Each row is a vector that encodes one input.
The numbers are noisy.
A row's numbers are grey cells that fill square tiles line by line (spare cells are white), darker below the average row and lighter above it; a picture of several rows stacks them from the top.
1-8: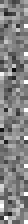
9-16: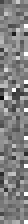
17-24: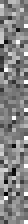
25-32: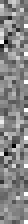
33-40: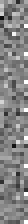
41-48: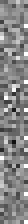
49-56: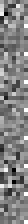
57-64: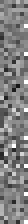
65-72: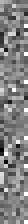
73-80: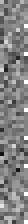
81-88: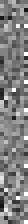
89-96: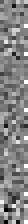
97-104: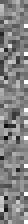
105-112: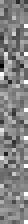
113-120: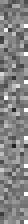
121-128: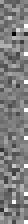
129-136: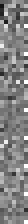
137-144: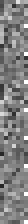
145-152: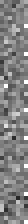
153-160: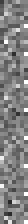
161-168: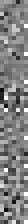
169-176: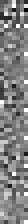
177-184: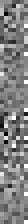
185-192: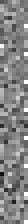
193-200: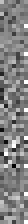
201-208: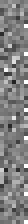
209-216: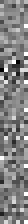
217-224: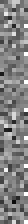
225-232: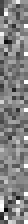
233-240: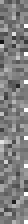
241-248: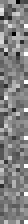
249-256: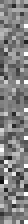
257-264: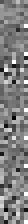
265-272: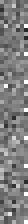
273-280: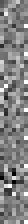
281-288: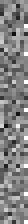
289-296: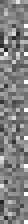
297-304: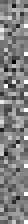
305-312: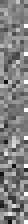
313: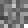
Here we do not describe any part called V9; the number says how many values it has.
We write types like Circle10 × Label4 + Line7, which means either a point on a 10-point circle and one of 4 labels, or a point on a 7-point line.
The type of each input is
Line10 × (Tree11 + Unit) + Tree10 × V9 × V9.
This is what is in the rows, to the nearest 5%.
About 70% of them hold a point on a 10-point line, together with either a fixed value, or a node of an 11-node tree. The rest hold a node of a 10-node tree and two values of V9.
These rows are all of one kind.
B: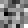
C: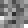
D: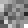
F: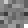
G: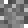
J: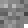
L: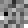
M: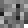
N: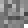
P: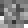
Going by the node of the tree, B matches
F and G.
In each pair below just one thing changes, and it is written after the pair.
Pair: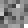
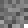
the place on the 10-point line
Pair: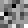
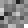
the place on the 10-point line
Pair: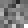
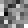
the place on the 10-point line
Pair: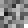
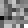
the place on the 10-point line
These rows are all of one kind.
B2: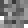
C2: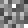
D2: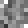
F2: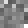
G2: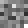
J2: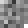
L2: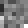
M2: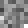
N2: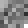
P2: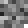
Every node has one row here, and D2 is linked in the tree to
N2 and P2.
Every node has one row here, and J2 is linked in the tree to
C2, M2 and P2.
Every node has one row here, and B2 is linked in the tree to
M2.
